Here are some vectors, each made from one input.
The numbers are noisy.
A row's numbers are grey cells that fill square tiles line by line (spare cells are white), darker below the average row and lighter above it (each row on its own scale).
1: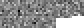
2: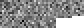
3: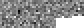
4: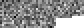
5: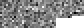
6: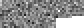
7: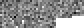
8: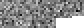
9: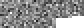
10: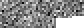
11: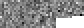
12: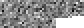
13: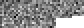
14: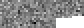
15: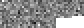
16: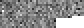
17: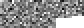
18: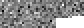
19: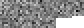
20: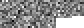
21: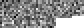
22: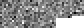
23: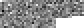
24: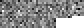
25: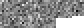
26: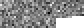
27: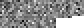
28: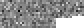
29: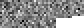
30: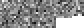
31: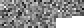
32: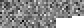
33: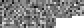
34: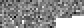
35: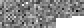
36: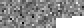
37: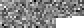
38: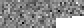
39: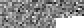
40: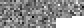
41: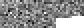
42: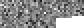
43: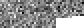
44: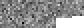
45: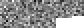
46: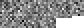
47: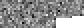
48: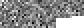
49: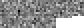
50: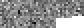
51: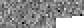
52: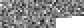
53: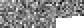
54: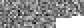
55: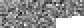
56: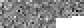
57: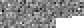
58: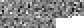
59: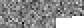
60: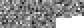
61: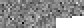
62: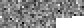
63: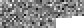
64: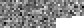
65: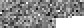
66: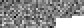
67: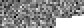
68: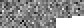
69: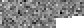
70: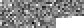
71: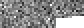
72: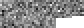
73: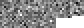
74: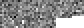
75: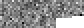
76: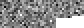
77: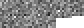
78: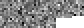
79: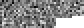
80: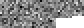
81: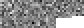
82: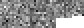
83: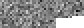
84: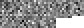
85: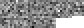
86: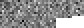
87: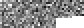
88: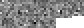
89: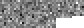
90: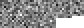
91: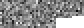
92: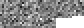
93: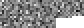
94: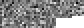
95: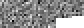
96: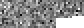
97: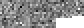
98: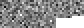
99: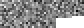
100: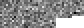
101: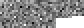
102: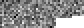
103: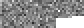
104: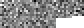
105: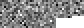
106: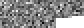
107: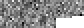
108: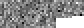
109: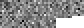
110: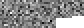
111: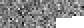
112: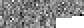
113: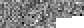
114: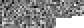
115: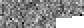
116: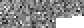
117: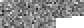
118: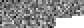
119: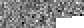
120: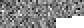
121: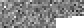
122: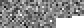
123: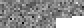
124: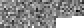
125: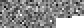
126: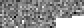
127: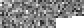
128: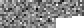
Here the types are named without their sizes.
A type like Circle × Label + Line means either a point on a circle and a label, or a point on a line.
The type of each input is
Circle × (Tree + Unit) + Line.
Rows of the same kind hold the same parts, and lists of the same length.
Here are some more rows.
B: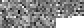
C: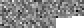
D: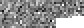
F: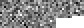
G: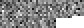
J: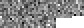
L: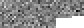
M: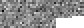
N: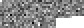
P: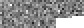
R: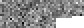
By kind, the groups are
B, C, D, L, M, N, P
F, G
J, R

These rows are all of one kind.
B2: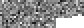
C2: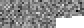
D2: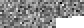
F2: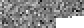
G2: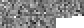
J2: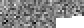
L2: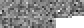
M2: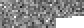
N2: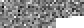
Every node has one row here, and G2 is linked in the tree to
B2, C2, F2, M2 and N2.
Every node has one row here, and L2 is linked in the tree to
M2.
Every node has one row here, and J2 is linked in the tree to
B2.
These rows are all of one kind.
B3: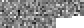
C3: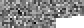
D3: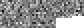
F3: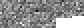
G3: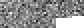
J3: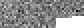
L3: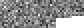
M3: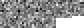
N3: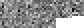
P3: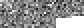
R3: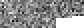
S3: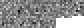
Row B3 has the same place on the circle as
C3, M3 and S3.
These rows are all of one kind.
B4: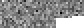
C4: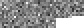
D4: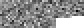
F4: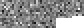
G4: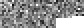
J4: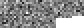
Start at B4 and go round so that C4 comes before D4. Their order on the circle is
B4, F4, J4, C4, G4, D4.
